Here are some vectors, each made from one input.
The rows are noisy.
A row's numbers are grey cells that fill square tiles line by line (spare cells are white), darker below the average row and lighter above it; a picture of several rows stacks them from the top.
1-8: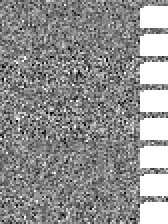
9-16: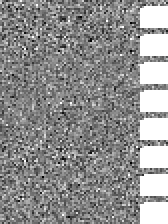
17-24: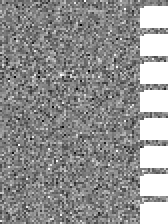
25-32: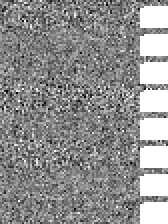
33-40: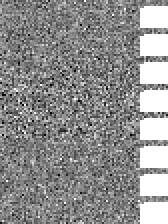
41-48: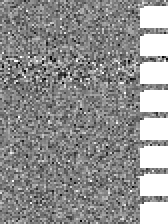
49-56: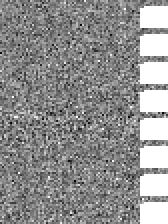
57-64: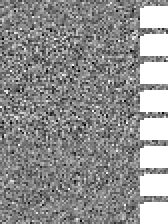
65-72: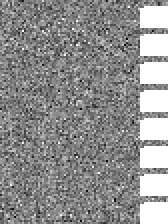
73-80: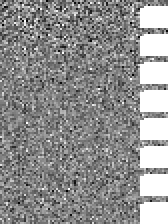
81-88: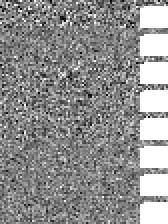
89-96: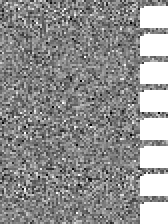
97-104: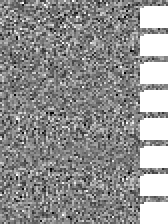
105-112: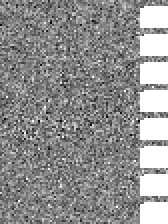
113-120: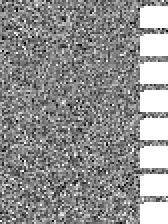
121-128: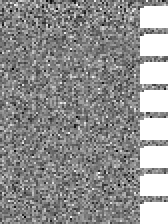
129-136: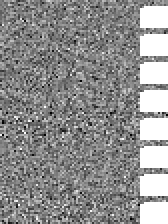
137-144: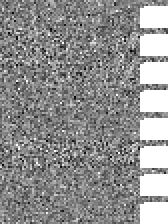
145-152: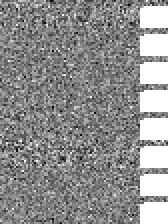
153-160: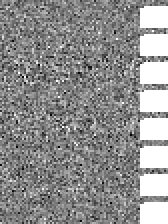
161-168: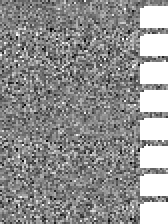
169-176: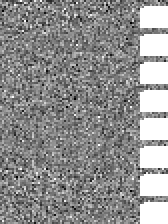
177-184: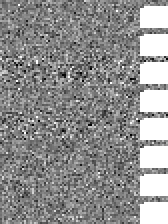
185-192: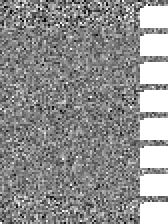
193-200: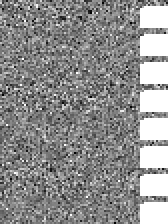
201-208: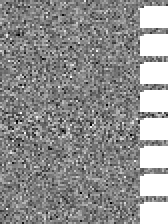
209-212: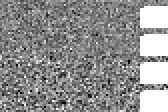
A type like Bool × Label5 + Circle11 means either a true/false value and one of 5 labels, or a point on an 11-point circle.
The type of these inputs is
Bool × Circle5 + Circle18.
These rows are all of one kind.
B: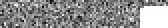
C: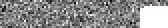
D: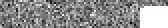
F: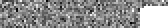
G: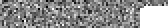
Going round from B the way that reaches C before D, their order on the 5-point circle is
B, C, G, F, D.
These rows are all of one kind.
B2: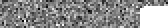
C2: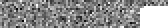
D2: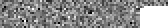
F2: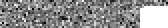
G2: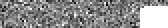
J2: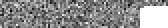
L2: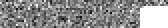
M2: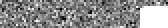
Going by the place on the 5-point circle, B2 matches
D2 and M2.
